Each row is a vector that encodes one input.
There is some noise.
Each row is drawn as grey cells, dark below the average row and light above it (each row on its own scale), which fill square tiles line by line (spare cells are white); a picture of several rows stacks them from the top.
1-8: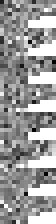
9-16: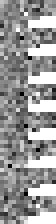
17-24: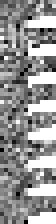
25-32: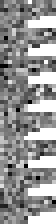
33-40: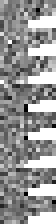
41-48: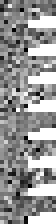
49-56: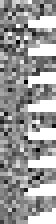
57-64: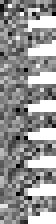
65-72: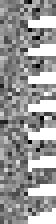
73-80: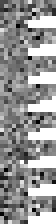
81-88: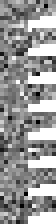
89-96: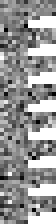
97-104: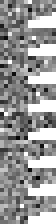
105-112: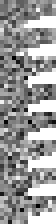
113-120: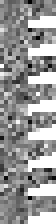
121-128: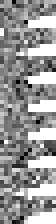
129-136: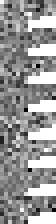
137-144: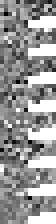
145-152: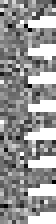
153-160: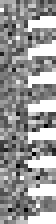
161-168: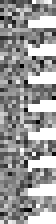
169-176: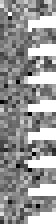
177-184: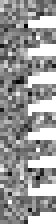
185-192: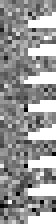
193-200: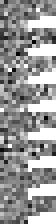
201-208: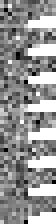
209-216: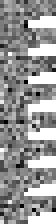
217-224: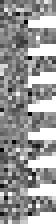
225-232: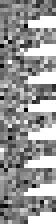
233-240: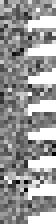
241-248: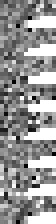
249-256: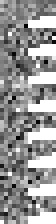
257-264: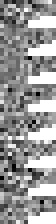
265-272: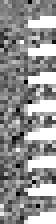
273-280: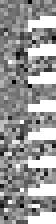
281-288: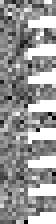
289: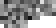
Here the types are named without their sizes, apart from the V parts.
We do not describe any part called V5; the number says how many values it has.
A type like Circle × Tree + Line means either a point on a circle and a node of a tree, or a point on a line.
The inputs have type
List(Label × V5).
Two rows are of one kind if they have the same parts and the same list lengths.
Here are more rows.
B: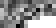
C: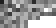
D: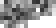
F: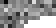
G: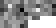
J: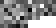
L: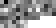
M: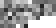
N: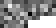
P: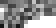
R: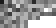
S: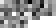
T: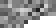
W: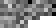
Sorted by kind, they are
B, J, P
C, R
D, F, G, L, M
N, S, T, W

